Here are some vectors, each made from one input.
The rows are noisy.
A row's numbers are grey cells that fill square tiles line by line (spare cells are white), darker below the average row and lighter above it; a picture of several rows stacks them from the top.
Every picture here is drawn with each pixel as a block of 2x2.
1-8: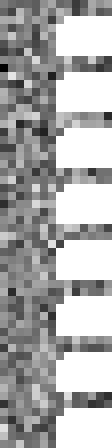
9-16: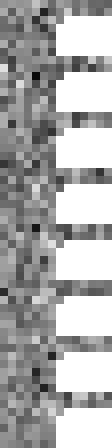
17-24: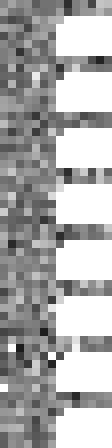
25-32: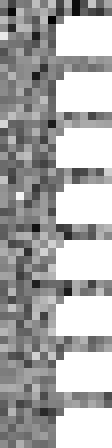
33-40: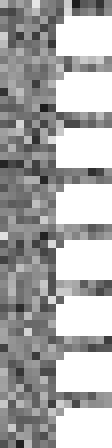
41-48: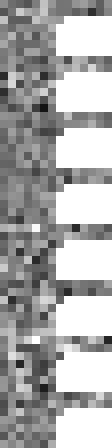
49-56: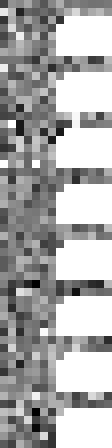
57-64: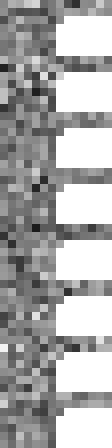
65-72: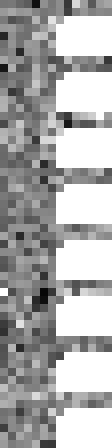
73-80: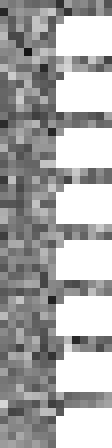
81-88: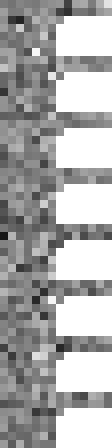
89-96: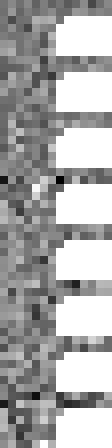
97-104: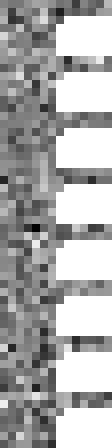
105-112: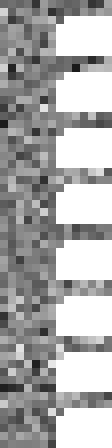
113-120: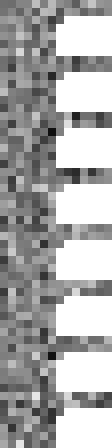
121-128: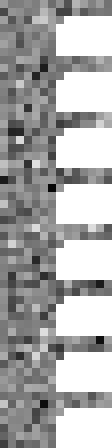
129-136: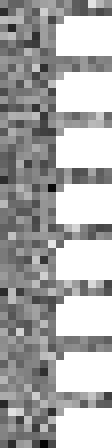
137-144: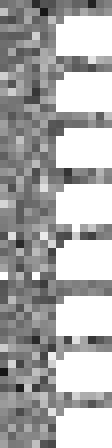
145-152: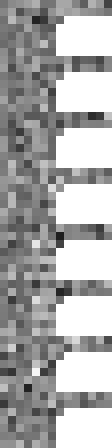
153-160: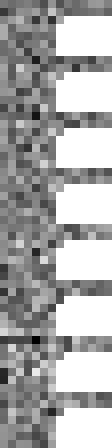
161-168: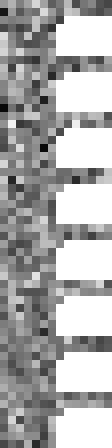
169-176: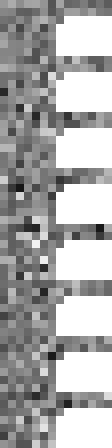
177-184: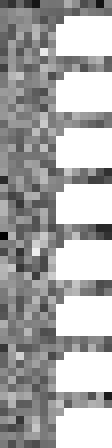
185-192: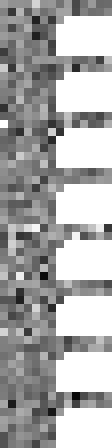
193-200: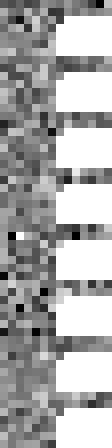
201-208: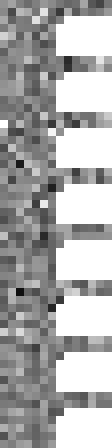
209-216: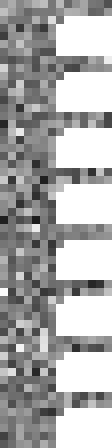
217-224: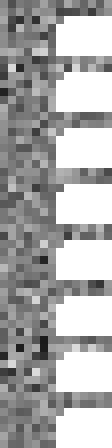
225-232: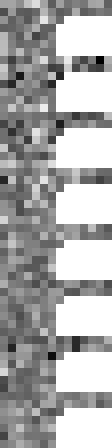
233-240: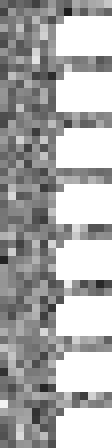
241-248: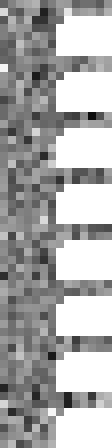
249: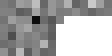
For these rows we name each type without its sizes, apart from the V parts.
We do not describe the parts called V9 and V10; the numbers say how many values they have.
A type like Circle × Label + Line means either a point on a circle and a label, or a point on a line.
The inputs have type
(Bool × Bool × Bool × Bool + V9 × V10) × Line.
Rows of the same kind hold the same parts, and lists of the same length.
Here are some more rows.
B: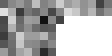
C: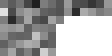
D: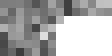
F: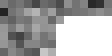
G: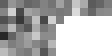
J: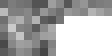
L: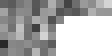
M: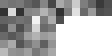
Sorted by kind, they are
B, D, G, J, L, M
C, F

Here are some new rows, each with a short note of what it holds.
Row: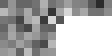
a point on a line and four true/false values
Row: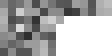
a point on a line, a value of V9 and a value of V10
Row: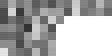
a point on a line and four true/false values
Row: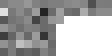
a point on a line, a value of V9 and a value of V10
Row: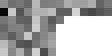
a point on a line and four true/false values
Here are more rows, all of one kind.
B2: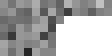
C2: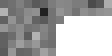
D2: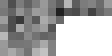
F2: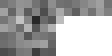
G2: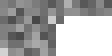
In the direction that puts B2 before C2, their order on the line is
G2, D2, B2, C2, F2.
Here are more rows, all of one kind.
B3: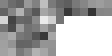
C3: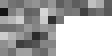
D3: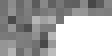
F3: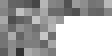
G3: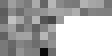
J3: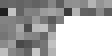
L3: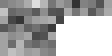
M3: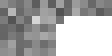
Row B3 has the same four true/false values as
D3 and L3.
